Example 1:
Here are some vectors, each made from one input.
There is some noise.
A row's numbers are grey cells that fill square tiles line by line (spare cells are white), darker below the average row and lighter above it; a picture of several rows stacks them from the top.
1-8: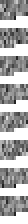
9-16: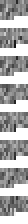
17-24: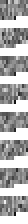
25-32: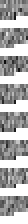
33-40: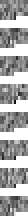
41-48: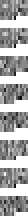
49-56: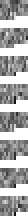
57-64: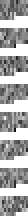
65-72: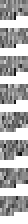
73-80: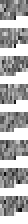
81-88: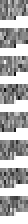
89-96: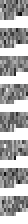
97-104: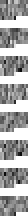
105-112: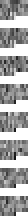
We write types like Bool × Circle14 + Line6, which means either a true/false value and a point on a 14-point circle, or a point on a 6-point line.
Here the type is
Line9 + Line10.
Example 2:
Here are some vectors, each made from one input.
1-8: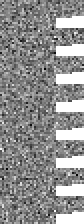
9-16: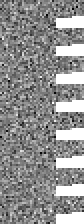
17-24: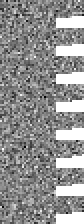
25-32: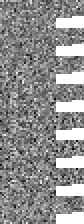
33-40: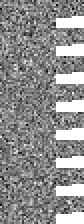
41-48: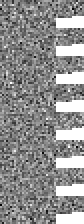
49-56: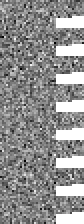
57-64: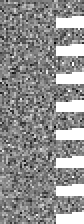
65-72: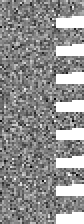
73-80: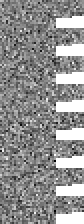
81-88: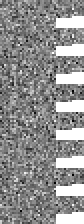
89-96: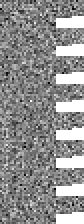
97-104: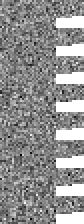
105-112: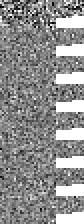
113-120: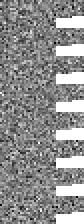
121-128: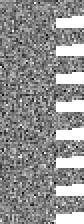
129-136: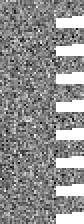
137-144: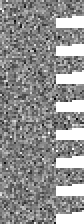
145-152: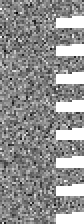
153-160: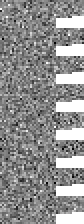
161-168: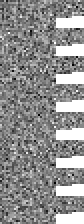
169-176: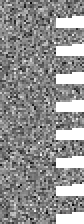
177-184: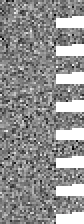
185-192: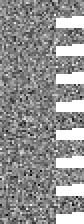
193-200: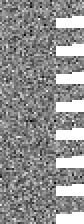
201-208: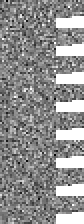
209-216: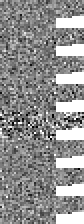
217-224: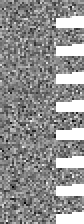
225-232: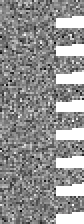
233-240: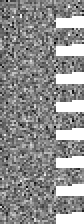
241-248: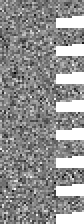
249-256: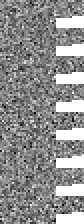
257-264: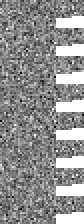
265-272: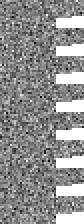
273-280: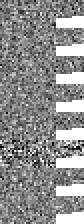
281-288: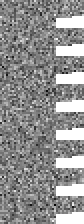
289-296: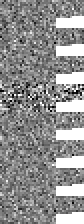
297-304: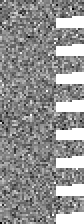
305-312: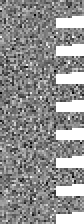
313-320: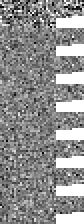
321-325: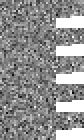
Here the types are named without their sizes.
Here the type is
List(Line).
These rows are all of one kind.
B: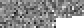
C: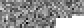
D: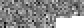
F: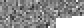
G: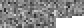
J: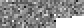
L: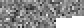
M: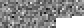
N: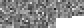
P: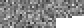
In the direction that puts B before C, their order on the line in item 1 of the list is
D, L, B, M, F, N, P, G, J, C.
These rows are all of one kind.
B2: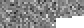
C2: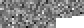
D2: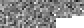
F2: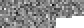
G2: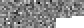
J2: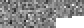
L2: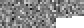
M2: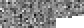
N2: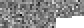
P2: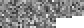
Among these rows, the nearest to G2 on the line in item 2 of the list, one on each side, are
D2 and J2.
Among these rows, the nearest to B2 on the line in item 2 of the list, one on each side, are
L2 and P2.
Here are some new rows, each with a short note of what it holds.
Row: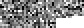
the empty list
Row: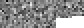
a list of one item
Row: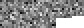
a list of one item
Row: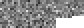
a list of two items
